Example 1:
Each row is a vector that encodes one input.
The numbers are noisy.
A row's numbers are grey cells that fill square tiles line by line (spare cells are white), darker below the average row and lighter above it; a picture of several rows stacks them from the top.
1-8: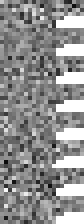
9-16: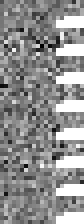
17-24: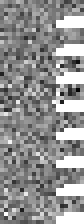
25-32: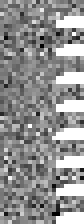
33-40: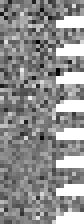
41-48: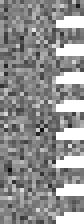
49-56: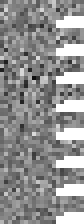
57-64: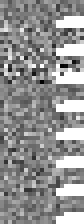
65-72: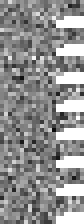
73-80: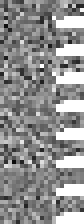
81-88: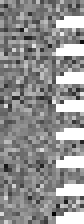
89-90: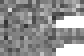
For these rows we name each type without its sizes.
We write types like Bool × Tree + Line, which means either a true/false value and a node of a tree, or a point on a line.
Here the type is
(Bool × Bool × Bool × Bool + Line) × Line.
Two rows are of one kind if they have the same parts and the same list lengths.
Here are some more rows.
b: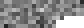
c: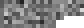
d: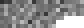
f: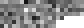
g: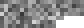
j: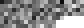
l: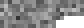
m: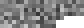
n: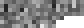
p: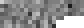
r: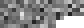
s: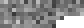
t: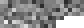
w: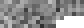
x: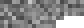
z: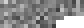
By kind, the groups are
b, n
c, d, f, g, j, l, m, p, r, s, t, w, x, z

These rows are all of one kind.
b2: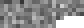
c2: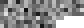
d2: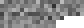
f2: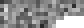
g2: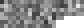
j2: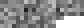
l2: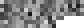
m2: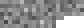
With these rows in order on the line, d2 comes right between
b2 and j2.
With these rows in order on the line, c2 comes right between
f2 and m2.
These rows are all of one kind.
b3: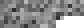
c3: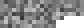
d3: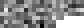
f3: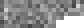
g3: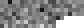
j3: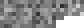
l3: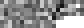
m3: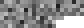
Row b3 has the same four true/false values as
d3 and g3.
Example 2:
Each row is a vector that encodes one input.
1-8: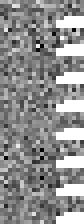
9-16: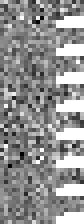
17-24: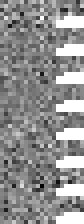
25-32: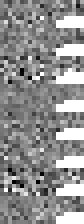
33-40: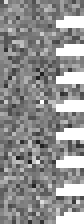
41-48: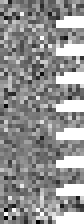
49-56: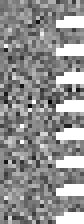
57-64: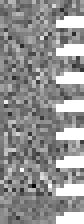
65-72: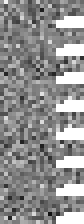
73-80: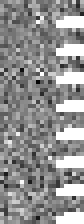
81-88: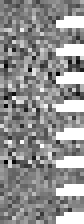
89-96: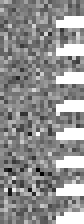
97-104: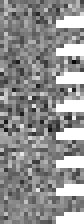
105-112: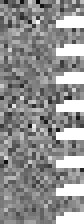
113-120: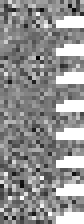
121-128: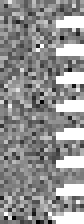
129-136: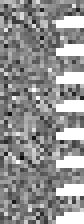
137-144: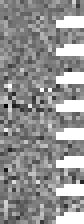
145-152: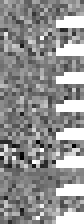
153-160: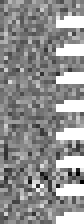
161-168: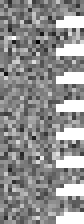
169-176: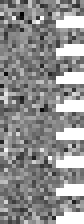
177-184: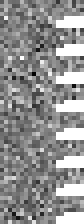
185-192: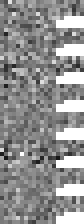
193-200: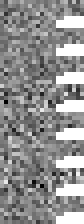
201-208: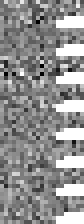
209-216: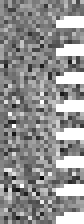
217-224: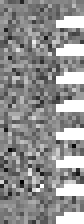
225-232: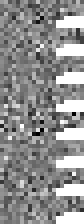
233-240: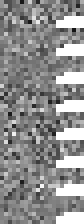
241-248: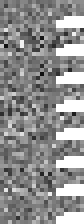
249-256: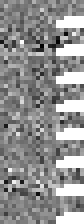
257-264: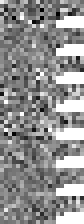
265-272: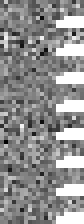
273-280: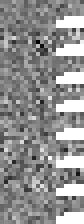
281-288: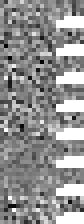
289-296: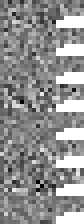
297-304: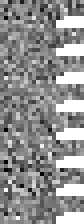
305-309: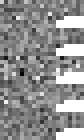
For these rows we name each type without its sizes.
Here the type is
(Bool × Bool × Bool × Bool + Line) × Line.
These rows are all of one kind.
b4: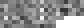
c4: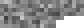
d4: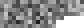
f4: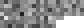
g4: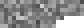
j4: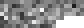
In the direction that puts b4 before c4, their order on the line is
j4, b4, d4, f4, g4, c4.
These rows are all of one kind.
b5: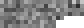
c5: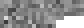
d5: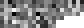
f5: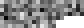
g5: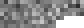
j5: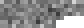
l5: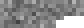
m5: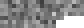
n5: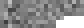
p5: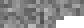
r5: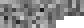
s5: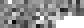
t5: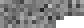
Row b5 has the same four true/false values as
l5, n5 and t5.
